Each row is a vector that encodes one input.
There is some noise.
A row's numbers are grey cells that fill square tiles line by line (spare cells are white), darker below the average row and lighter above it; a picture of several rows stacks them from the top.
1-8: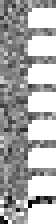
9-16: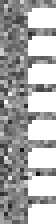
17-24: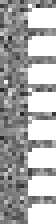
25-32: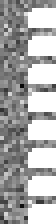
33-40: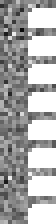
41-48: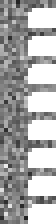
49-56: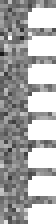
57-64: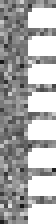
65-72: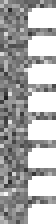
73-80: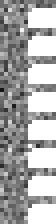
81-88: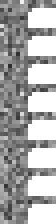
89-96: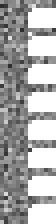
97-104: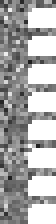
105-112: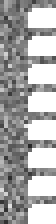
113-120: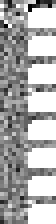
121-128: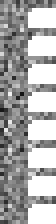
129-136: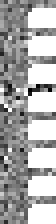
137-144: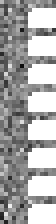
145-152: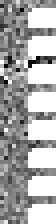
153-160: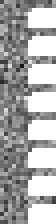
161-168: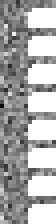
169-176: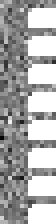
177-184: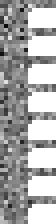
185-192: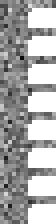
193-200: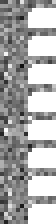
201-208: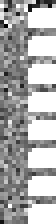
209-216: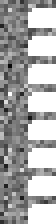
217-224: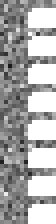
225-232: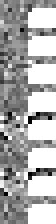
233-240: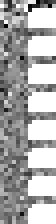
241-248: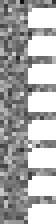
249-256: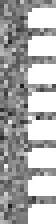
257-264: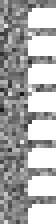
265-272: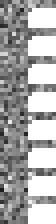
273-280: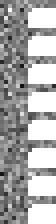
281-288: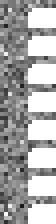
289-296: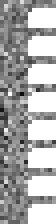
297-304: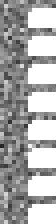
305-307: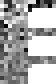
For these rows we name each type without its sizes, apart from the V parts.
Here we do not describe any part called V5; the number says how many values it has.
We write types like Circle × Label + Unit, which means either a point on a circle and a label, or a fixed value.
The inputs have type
List(Bool × V5).
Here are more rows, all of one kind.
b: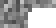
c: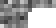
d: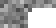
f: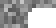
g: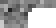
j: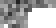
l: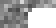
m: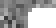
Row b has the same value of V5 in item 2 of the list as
c and j.
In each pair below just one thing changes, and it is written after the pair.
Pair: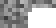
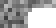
the value of V5 in item 1 of the list
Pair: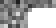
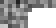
the value of V5 in item 2 of the list
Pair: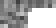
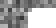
the true/false value in item 2 of the list
